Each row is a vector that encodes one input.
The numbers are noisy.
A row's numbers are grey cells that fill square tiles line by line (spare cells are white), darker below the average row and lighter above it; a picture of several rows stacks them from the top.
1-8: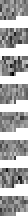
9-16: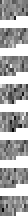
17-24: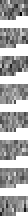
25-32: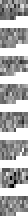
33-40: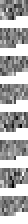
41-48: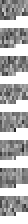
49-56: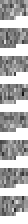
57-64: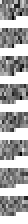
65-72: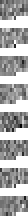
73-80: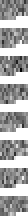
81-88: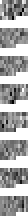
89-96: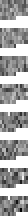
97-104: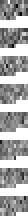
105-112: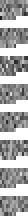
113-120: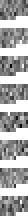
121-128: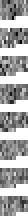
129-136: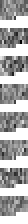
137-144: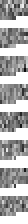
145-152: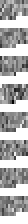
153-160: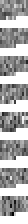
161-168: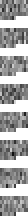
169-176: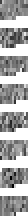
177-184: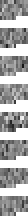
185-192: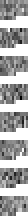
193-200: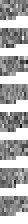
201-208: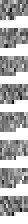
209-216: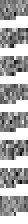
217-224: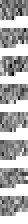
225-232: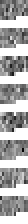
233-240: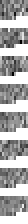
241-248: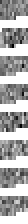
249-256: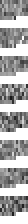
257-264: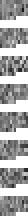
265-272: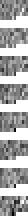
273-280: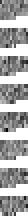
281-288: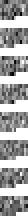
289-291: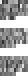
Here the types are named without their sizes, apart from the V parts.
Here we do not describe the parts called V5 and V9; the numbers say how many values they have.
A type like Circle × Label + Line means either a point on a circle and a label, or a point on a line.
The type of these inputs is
Bool × Bool × Bool × Bool × ((Circle + V5) × V9 + Line).
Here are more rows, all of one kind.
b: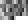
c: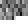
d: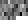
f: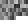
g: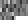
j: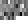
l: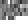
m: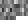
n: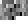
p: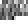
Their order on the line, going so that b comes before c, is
m, p, n, b, f, g, l, d, j, c.
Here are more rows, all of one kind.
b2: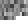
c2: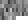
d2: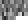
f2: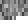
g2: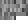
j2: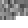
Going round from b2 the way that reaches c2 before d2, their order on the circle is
b2, j2, f2, g2, c2, d2.
